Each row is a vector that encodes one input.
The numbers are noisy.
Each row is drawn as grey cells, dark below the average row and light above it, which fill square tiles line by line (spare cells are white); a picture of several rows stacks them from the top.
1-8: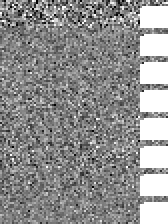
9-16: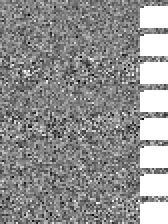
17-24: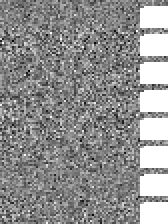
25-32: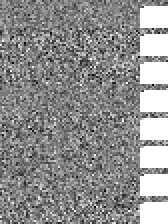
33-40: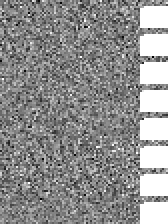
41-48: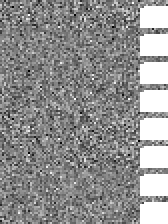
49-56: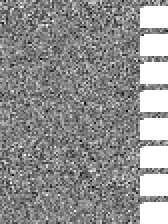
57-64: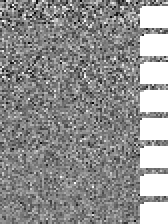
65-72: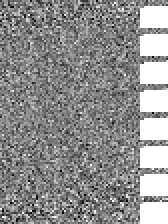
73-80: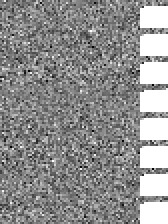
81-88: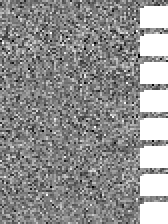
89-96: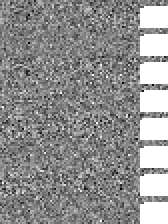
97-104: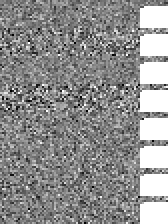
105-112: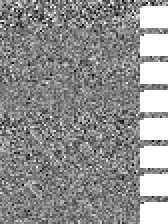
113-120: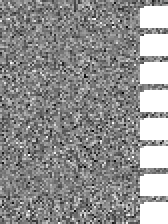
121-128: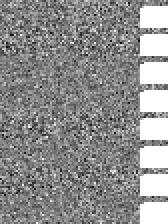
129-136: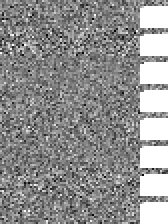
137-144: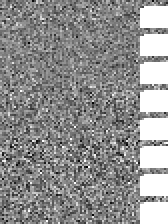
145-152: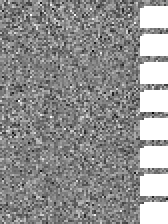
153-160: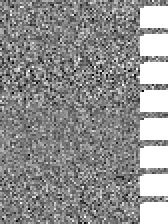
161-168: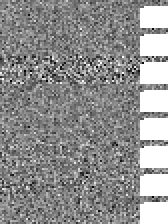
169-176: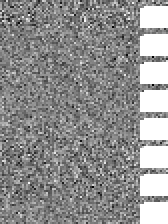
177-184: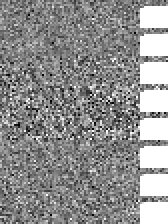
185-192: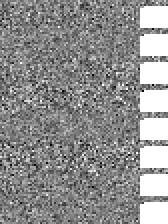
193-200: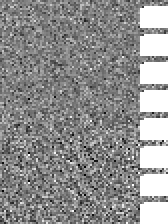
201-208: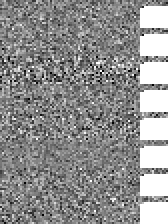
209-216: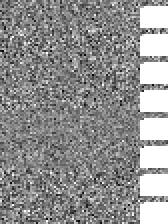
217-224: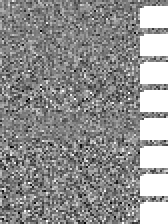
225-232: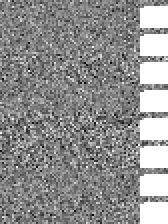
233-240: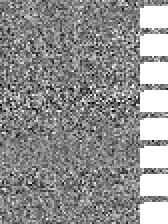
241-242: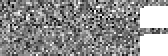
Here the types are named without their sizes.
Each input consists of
either a node of a tree, or a list of points on a line.
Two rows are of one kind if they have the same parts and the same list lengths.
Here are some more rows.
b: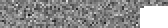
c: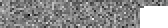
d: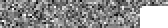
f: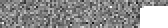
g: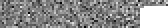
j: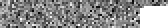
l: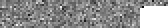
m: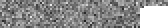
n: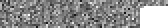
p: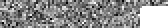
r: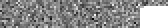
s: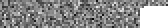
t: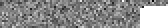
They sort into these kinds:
b, c, m
d, g, n, p, r, s
f
j, t
l

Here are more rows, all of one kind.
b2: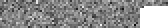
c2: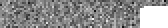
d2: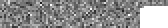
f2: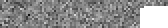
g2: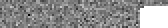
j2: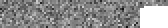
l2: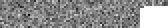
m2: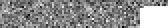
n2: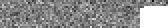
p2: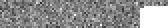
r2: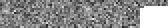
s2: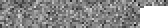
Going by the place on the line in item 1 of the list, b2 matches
f2, l2 and s2.
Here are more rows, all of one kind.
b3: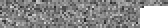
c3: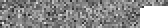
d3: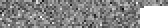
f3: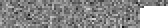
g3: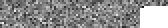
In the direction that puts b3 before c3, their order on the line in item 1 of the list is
g3, f3, b3, c3, d3.
